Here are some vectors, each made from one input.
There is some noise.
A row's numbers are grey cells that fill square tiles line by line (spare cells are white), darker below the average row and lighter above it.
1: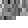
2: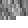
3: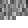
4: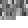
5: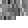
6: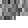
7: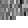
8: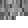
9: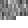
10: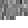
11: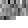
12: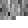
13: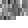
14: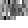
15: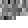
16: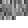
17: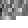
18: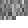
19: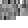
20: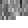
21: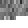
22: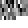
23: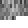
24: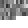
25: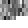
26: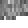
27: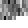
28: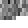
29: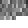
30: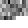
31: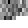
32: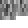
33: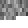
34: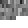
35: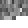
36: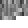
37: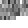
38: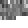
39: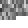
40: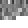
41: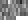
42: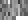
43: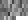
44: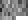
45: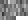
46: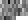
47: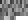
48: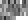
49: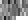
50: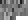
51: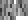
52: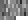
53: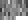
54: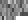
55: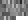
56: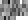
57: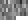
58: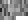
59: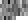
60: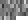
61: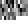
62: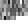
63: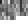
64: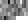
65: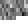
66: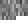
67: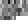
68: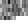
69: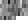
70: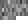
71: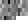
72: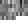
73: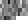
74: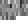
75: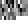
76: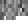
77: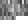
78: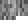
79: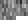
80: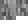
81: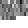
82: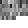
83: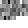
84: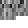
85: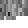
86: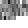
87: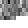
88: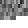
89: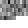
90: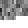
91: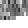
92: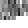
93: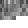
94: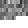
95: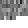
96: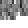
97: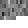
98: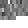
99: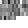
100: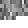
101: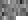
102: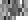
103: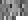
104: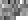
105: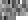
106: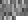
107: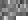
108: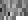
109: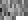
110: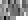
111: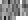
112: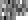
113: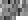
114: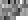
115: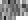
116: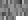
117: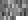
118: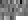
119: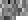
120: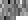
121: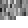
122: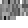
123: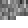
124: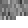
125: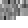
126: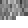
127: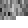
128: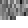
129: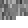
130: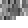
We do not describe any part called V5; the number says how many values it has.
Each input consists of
a list of up to two items, each one of 6 labels and a value of V5.
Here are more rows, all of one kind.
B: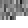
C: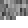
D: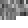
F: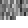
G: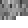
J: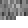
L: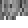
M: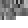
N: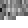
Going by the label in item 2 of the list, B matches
F, L and M.
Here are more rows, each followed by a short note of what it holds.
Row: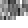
a list of one item
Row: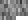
a list of two items
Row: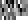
the empty list
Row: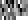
the empty list
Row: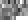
a list of one item
